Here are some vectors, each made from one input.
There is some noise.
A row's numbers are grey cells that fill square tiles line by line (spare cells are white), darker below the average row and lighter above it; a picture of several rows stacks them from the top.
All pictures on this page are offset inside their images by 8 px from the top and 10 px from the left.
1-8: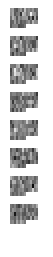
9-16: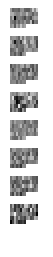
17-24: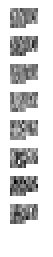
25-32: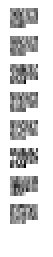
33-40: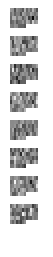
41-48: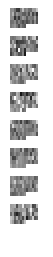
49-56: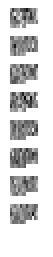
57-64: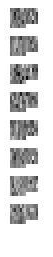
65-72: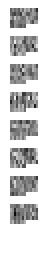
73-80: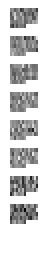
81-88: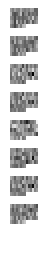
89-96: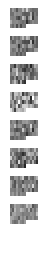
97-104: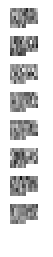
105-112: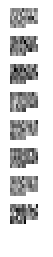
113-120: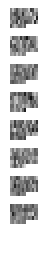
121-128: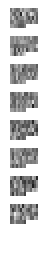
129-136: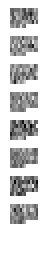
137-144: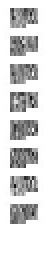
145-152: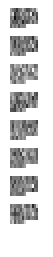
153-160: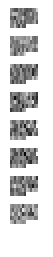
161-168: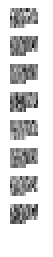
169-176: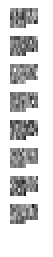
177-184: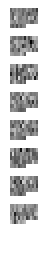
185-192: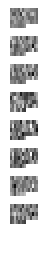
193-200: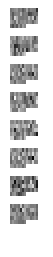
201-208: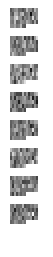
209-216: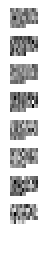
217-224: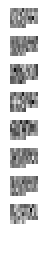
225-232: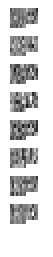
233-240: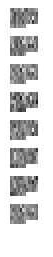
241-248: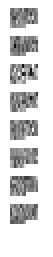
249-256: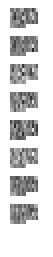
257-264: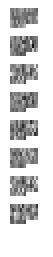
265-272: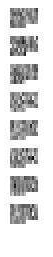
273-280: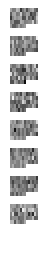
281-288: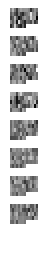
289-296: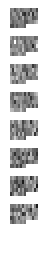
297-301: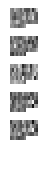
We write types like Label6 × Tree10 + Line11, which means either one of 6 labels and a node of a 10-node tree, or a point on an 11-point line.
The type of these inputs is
Bool × Line6 + List3(Line13).
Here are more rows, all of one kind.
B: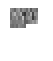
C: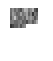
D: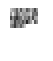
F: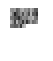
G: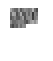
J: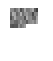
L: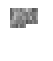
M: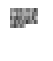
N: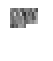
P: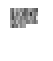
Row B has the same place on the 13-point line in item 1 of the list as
D, G, J and N.
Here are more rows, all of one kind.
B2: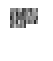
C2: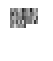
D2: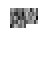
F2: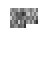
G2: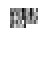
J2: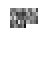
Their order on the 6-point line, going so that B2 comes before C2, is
B2, J2, F2, D2, G2, C2.
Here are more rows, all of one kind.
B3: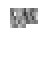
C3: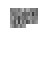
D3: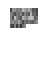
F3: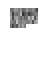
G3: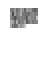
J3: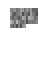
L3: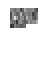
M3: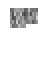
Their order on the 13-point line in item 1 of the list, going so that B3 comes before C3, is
L3, B3, C3, G3, J3, F3, D3, M3.
